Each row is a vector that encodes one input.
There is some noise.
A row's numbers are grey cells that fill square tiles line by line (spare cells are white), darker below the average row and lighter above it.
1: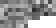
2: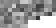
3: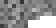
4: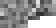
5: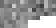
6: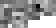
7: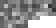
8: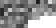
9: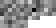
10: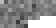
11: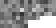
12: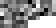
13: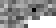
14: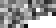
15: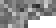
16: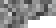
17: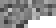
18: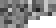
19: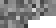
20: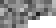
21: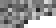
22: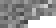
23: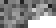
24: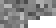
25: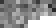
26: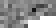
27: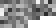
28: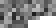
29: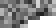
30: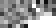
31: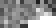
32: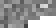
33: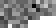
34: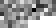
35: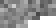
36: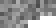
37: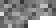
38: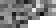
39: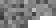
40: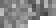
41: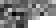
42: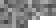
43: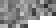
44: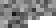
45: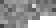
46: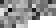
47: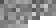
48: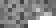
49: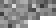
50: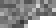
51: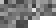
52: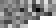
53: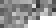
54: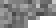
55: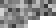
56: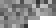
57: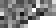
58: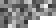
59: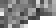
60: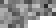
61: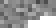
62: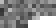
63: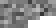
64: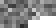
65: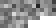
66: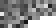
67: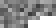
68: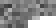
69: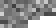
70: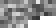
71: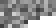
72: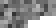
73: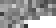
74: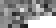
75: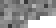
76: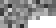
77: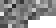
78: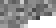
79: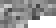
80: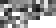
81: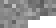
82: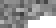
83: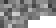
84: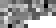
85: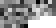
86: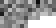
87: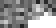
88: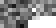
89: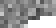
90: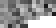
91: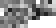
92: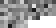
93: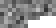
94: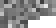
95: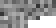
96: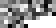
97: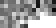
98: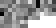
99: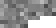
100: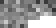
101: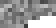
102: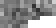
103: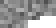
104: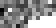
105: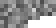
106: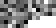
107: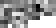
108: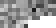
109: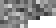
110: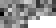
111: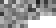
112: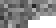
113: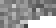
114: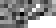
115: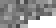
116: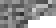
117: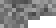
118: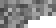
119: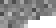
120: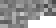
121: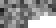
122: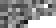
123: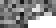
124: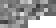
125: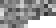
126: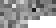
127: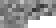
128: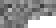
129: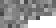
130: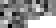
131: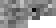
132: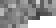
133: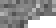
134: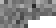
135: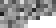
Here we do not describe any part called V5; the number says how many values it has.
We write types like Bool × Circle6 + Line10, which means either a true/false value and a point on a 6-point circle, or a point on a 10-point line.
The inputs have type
(Line7 + V5) × Tree13.
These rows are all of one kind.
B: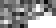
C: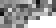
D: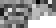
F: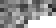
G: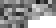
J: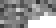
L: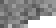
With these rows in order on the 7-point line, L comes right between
D and G.
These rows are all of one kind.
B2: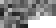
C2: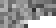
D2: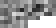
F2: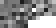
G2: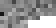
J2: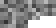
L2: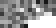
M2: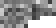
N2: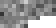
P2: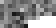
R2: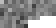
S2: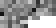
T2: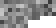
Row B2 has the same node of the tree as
M2, P2, R2 and S2.
